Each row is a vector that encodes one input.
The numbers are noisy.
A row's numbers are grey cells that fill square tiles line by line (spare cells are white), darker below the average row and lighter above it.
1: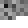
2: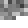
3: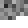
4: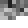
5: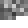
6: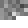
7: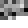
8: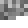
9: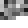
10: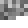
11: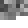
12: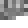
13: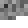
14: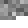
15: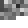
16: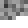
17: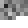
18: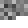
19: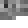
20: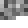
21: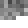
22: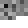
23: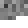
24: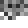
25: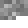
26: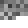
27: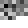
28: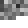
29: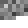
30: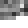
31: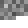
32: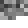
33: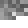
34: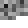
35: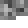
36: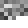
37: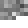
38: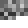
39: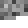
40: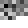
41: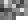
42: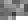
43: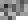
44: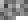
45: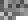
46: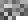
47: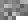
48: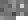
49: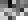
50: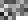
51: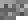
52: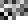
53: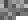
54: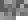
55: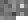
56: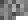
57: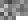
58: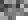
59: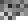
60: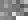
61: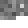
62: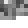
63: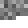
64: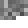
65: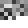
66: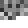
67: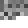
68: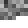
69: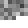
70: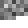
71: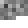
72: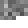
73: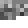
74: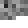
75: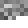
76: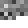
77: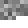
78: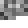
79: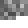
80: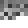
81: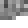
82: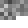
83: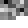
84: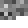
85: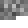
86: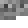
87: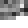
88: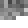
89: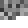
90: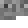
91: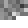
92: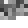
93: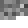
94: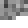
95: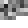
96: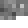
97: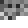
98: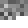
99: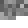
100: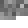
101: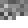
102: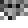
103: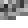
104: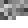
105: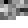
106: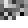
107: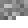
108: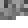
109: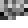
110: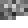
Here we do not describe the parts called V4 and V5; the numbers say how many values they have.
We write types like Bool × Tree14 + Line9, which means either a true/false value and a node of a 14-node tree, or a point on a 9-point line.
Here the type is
Bool × V4 + Line6 + V5.
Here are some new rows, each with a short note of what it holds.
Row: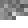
a point on a 6-point line
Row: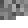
a true/false value and a value of V4
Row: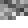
a point on a 6-point line
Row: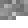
a point on a 6-point line
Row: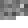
a true/false value and a value of V4
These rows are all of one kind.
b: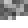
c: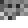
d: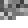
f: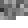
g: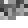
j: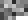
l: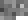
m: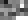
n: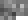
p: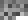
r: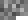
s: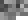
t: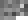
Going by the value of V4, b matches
g, j, p and t.
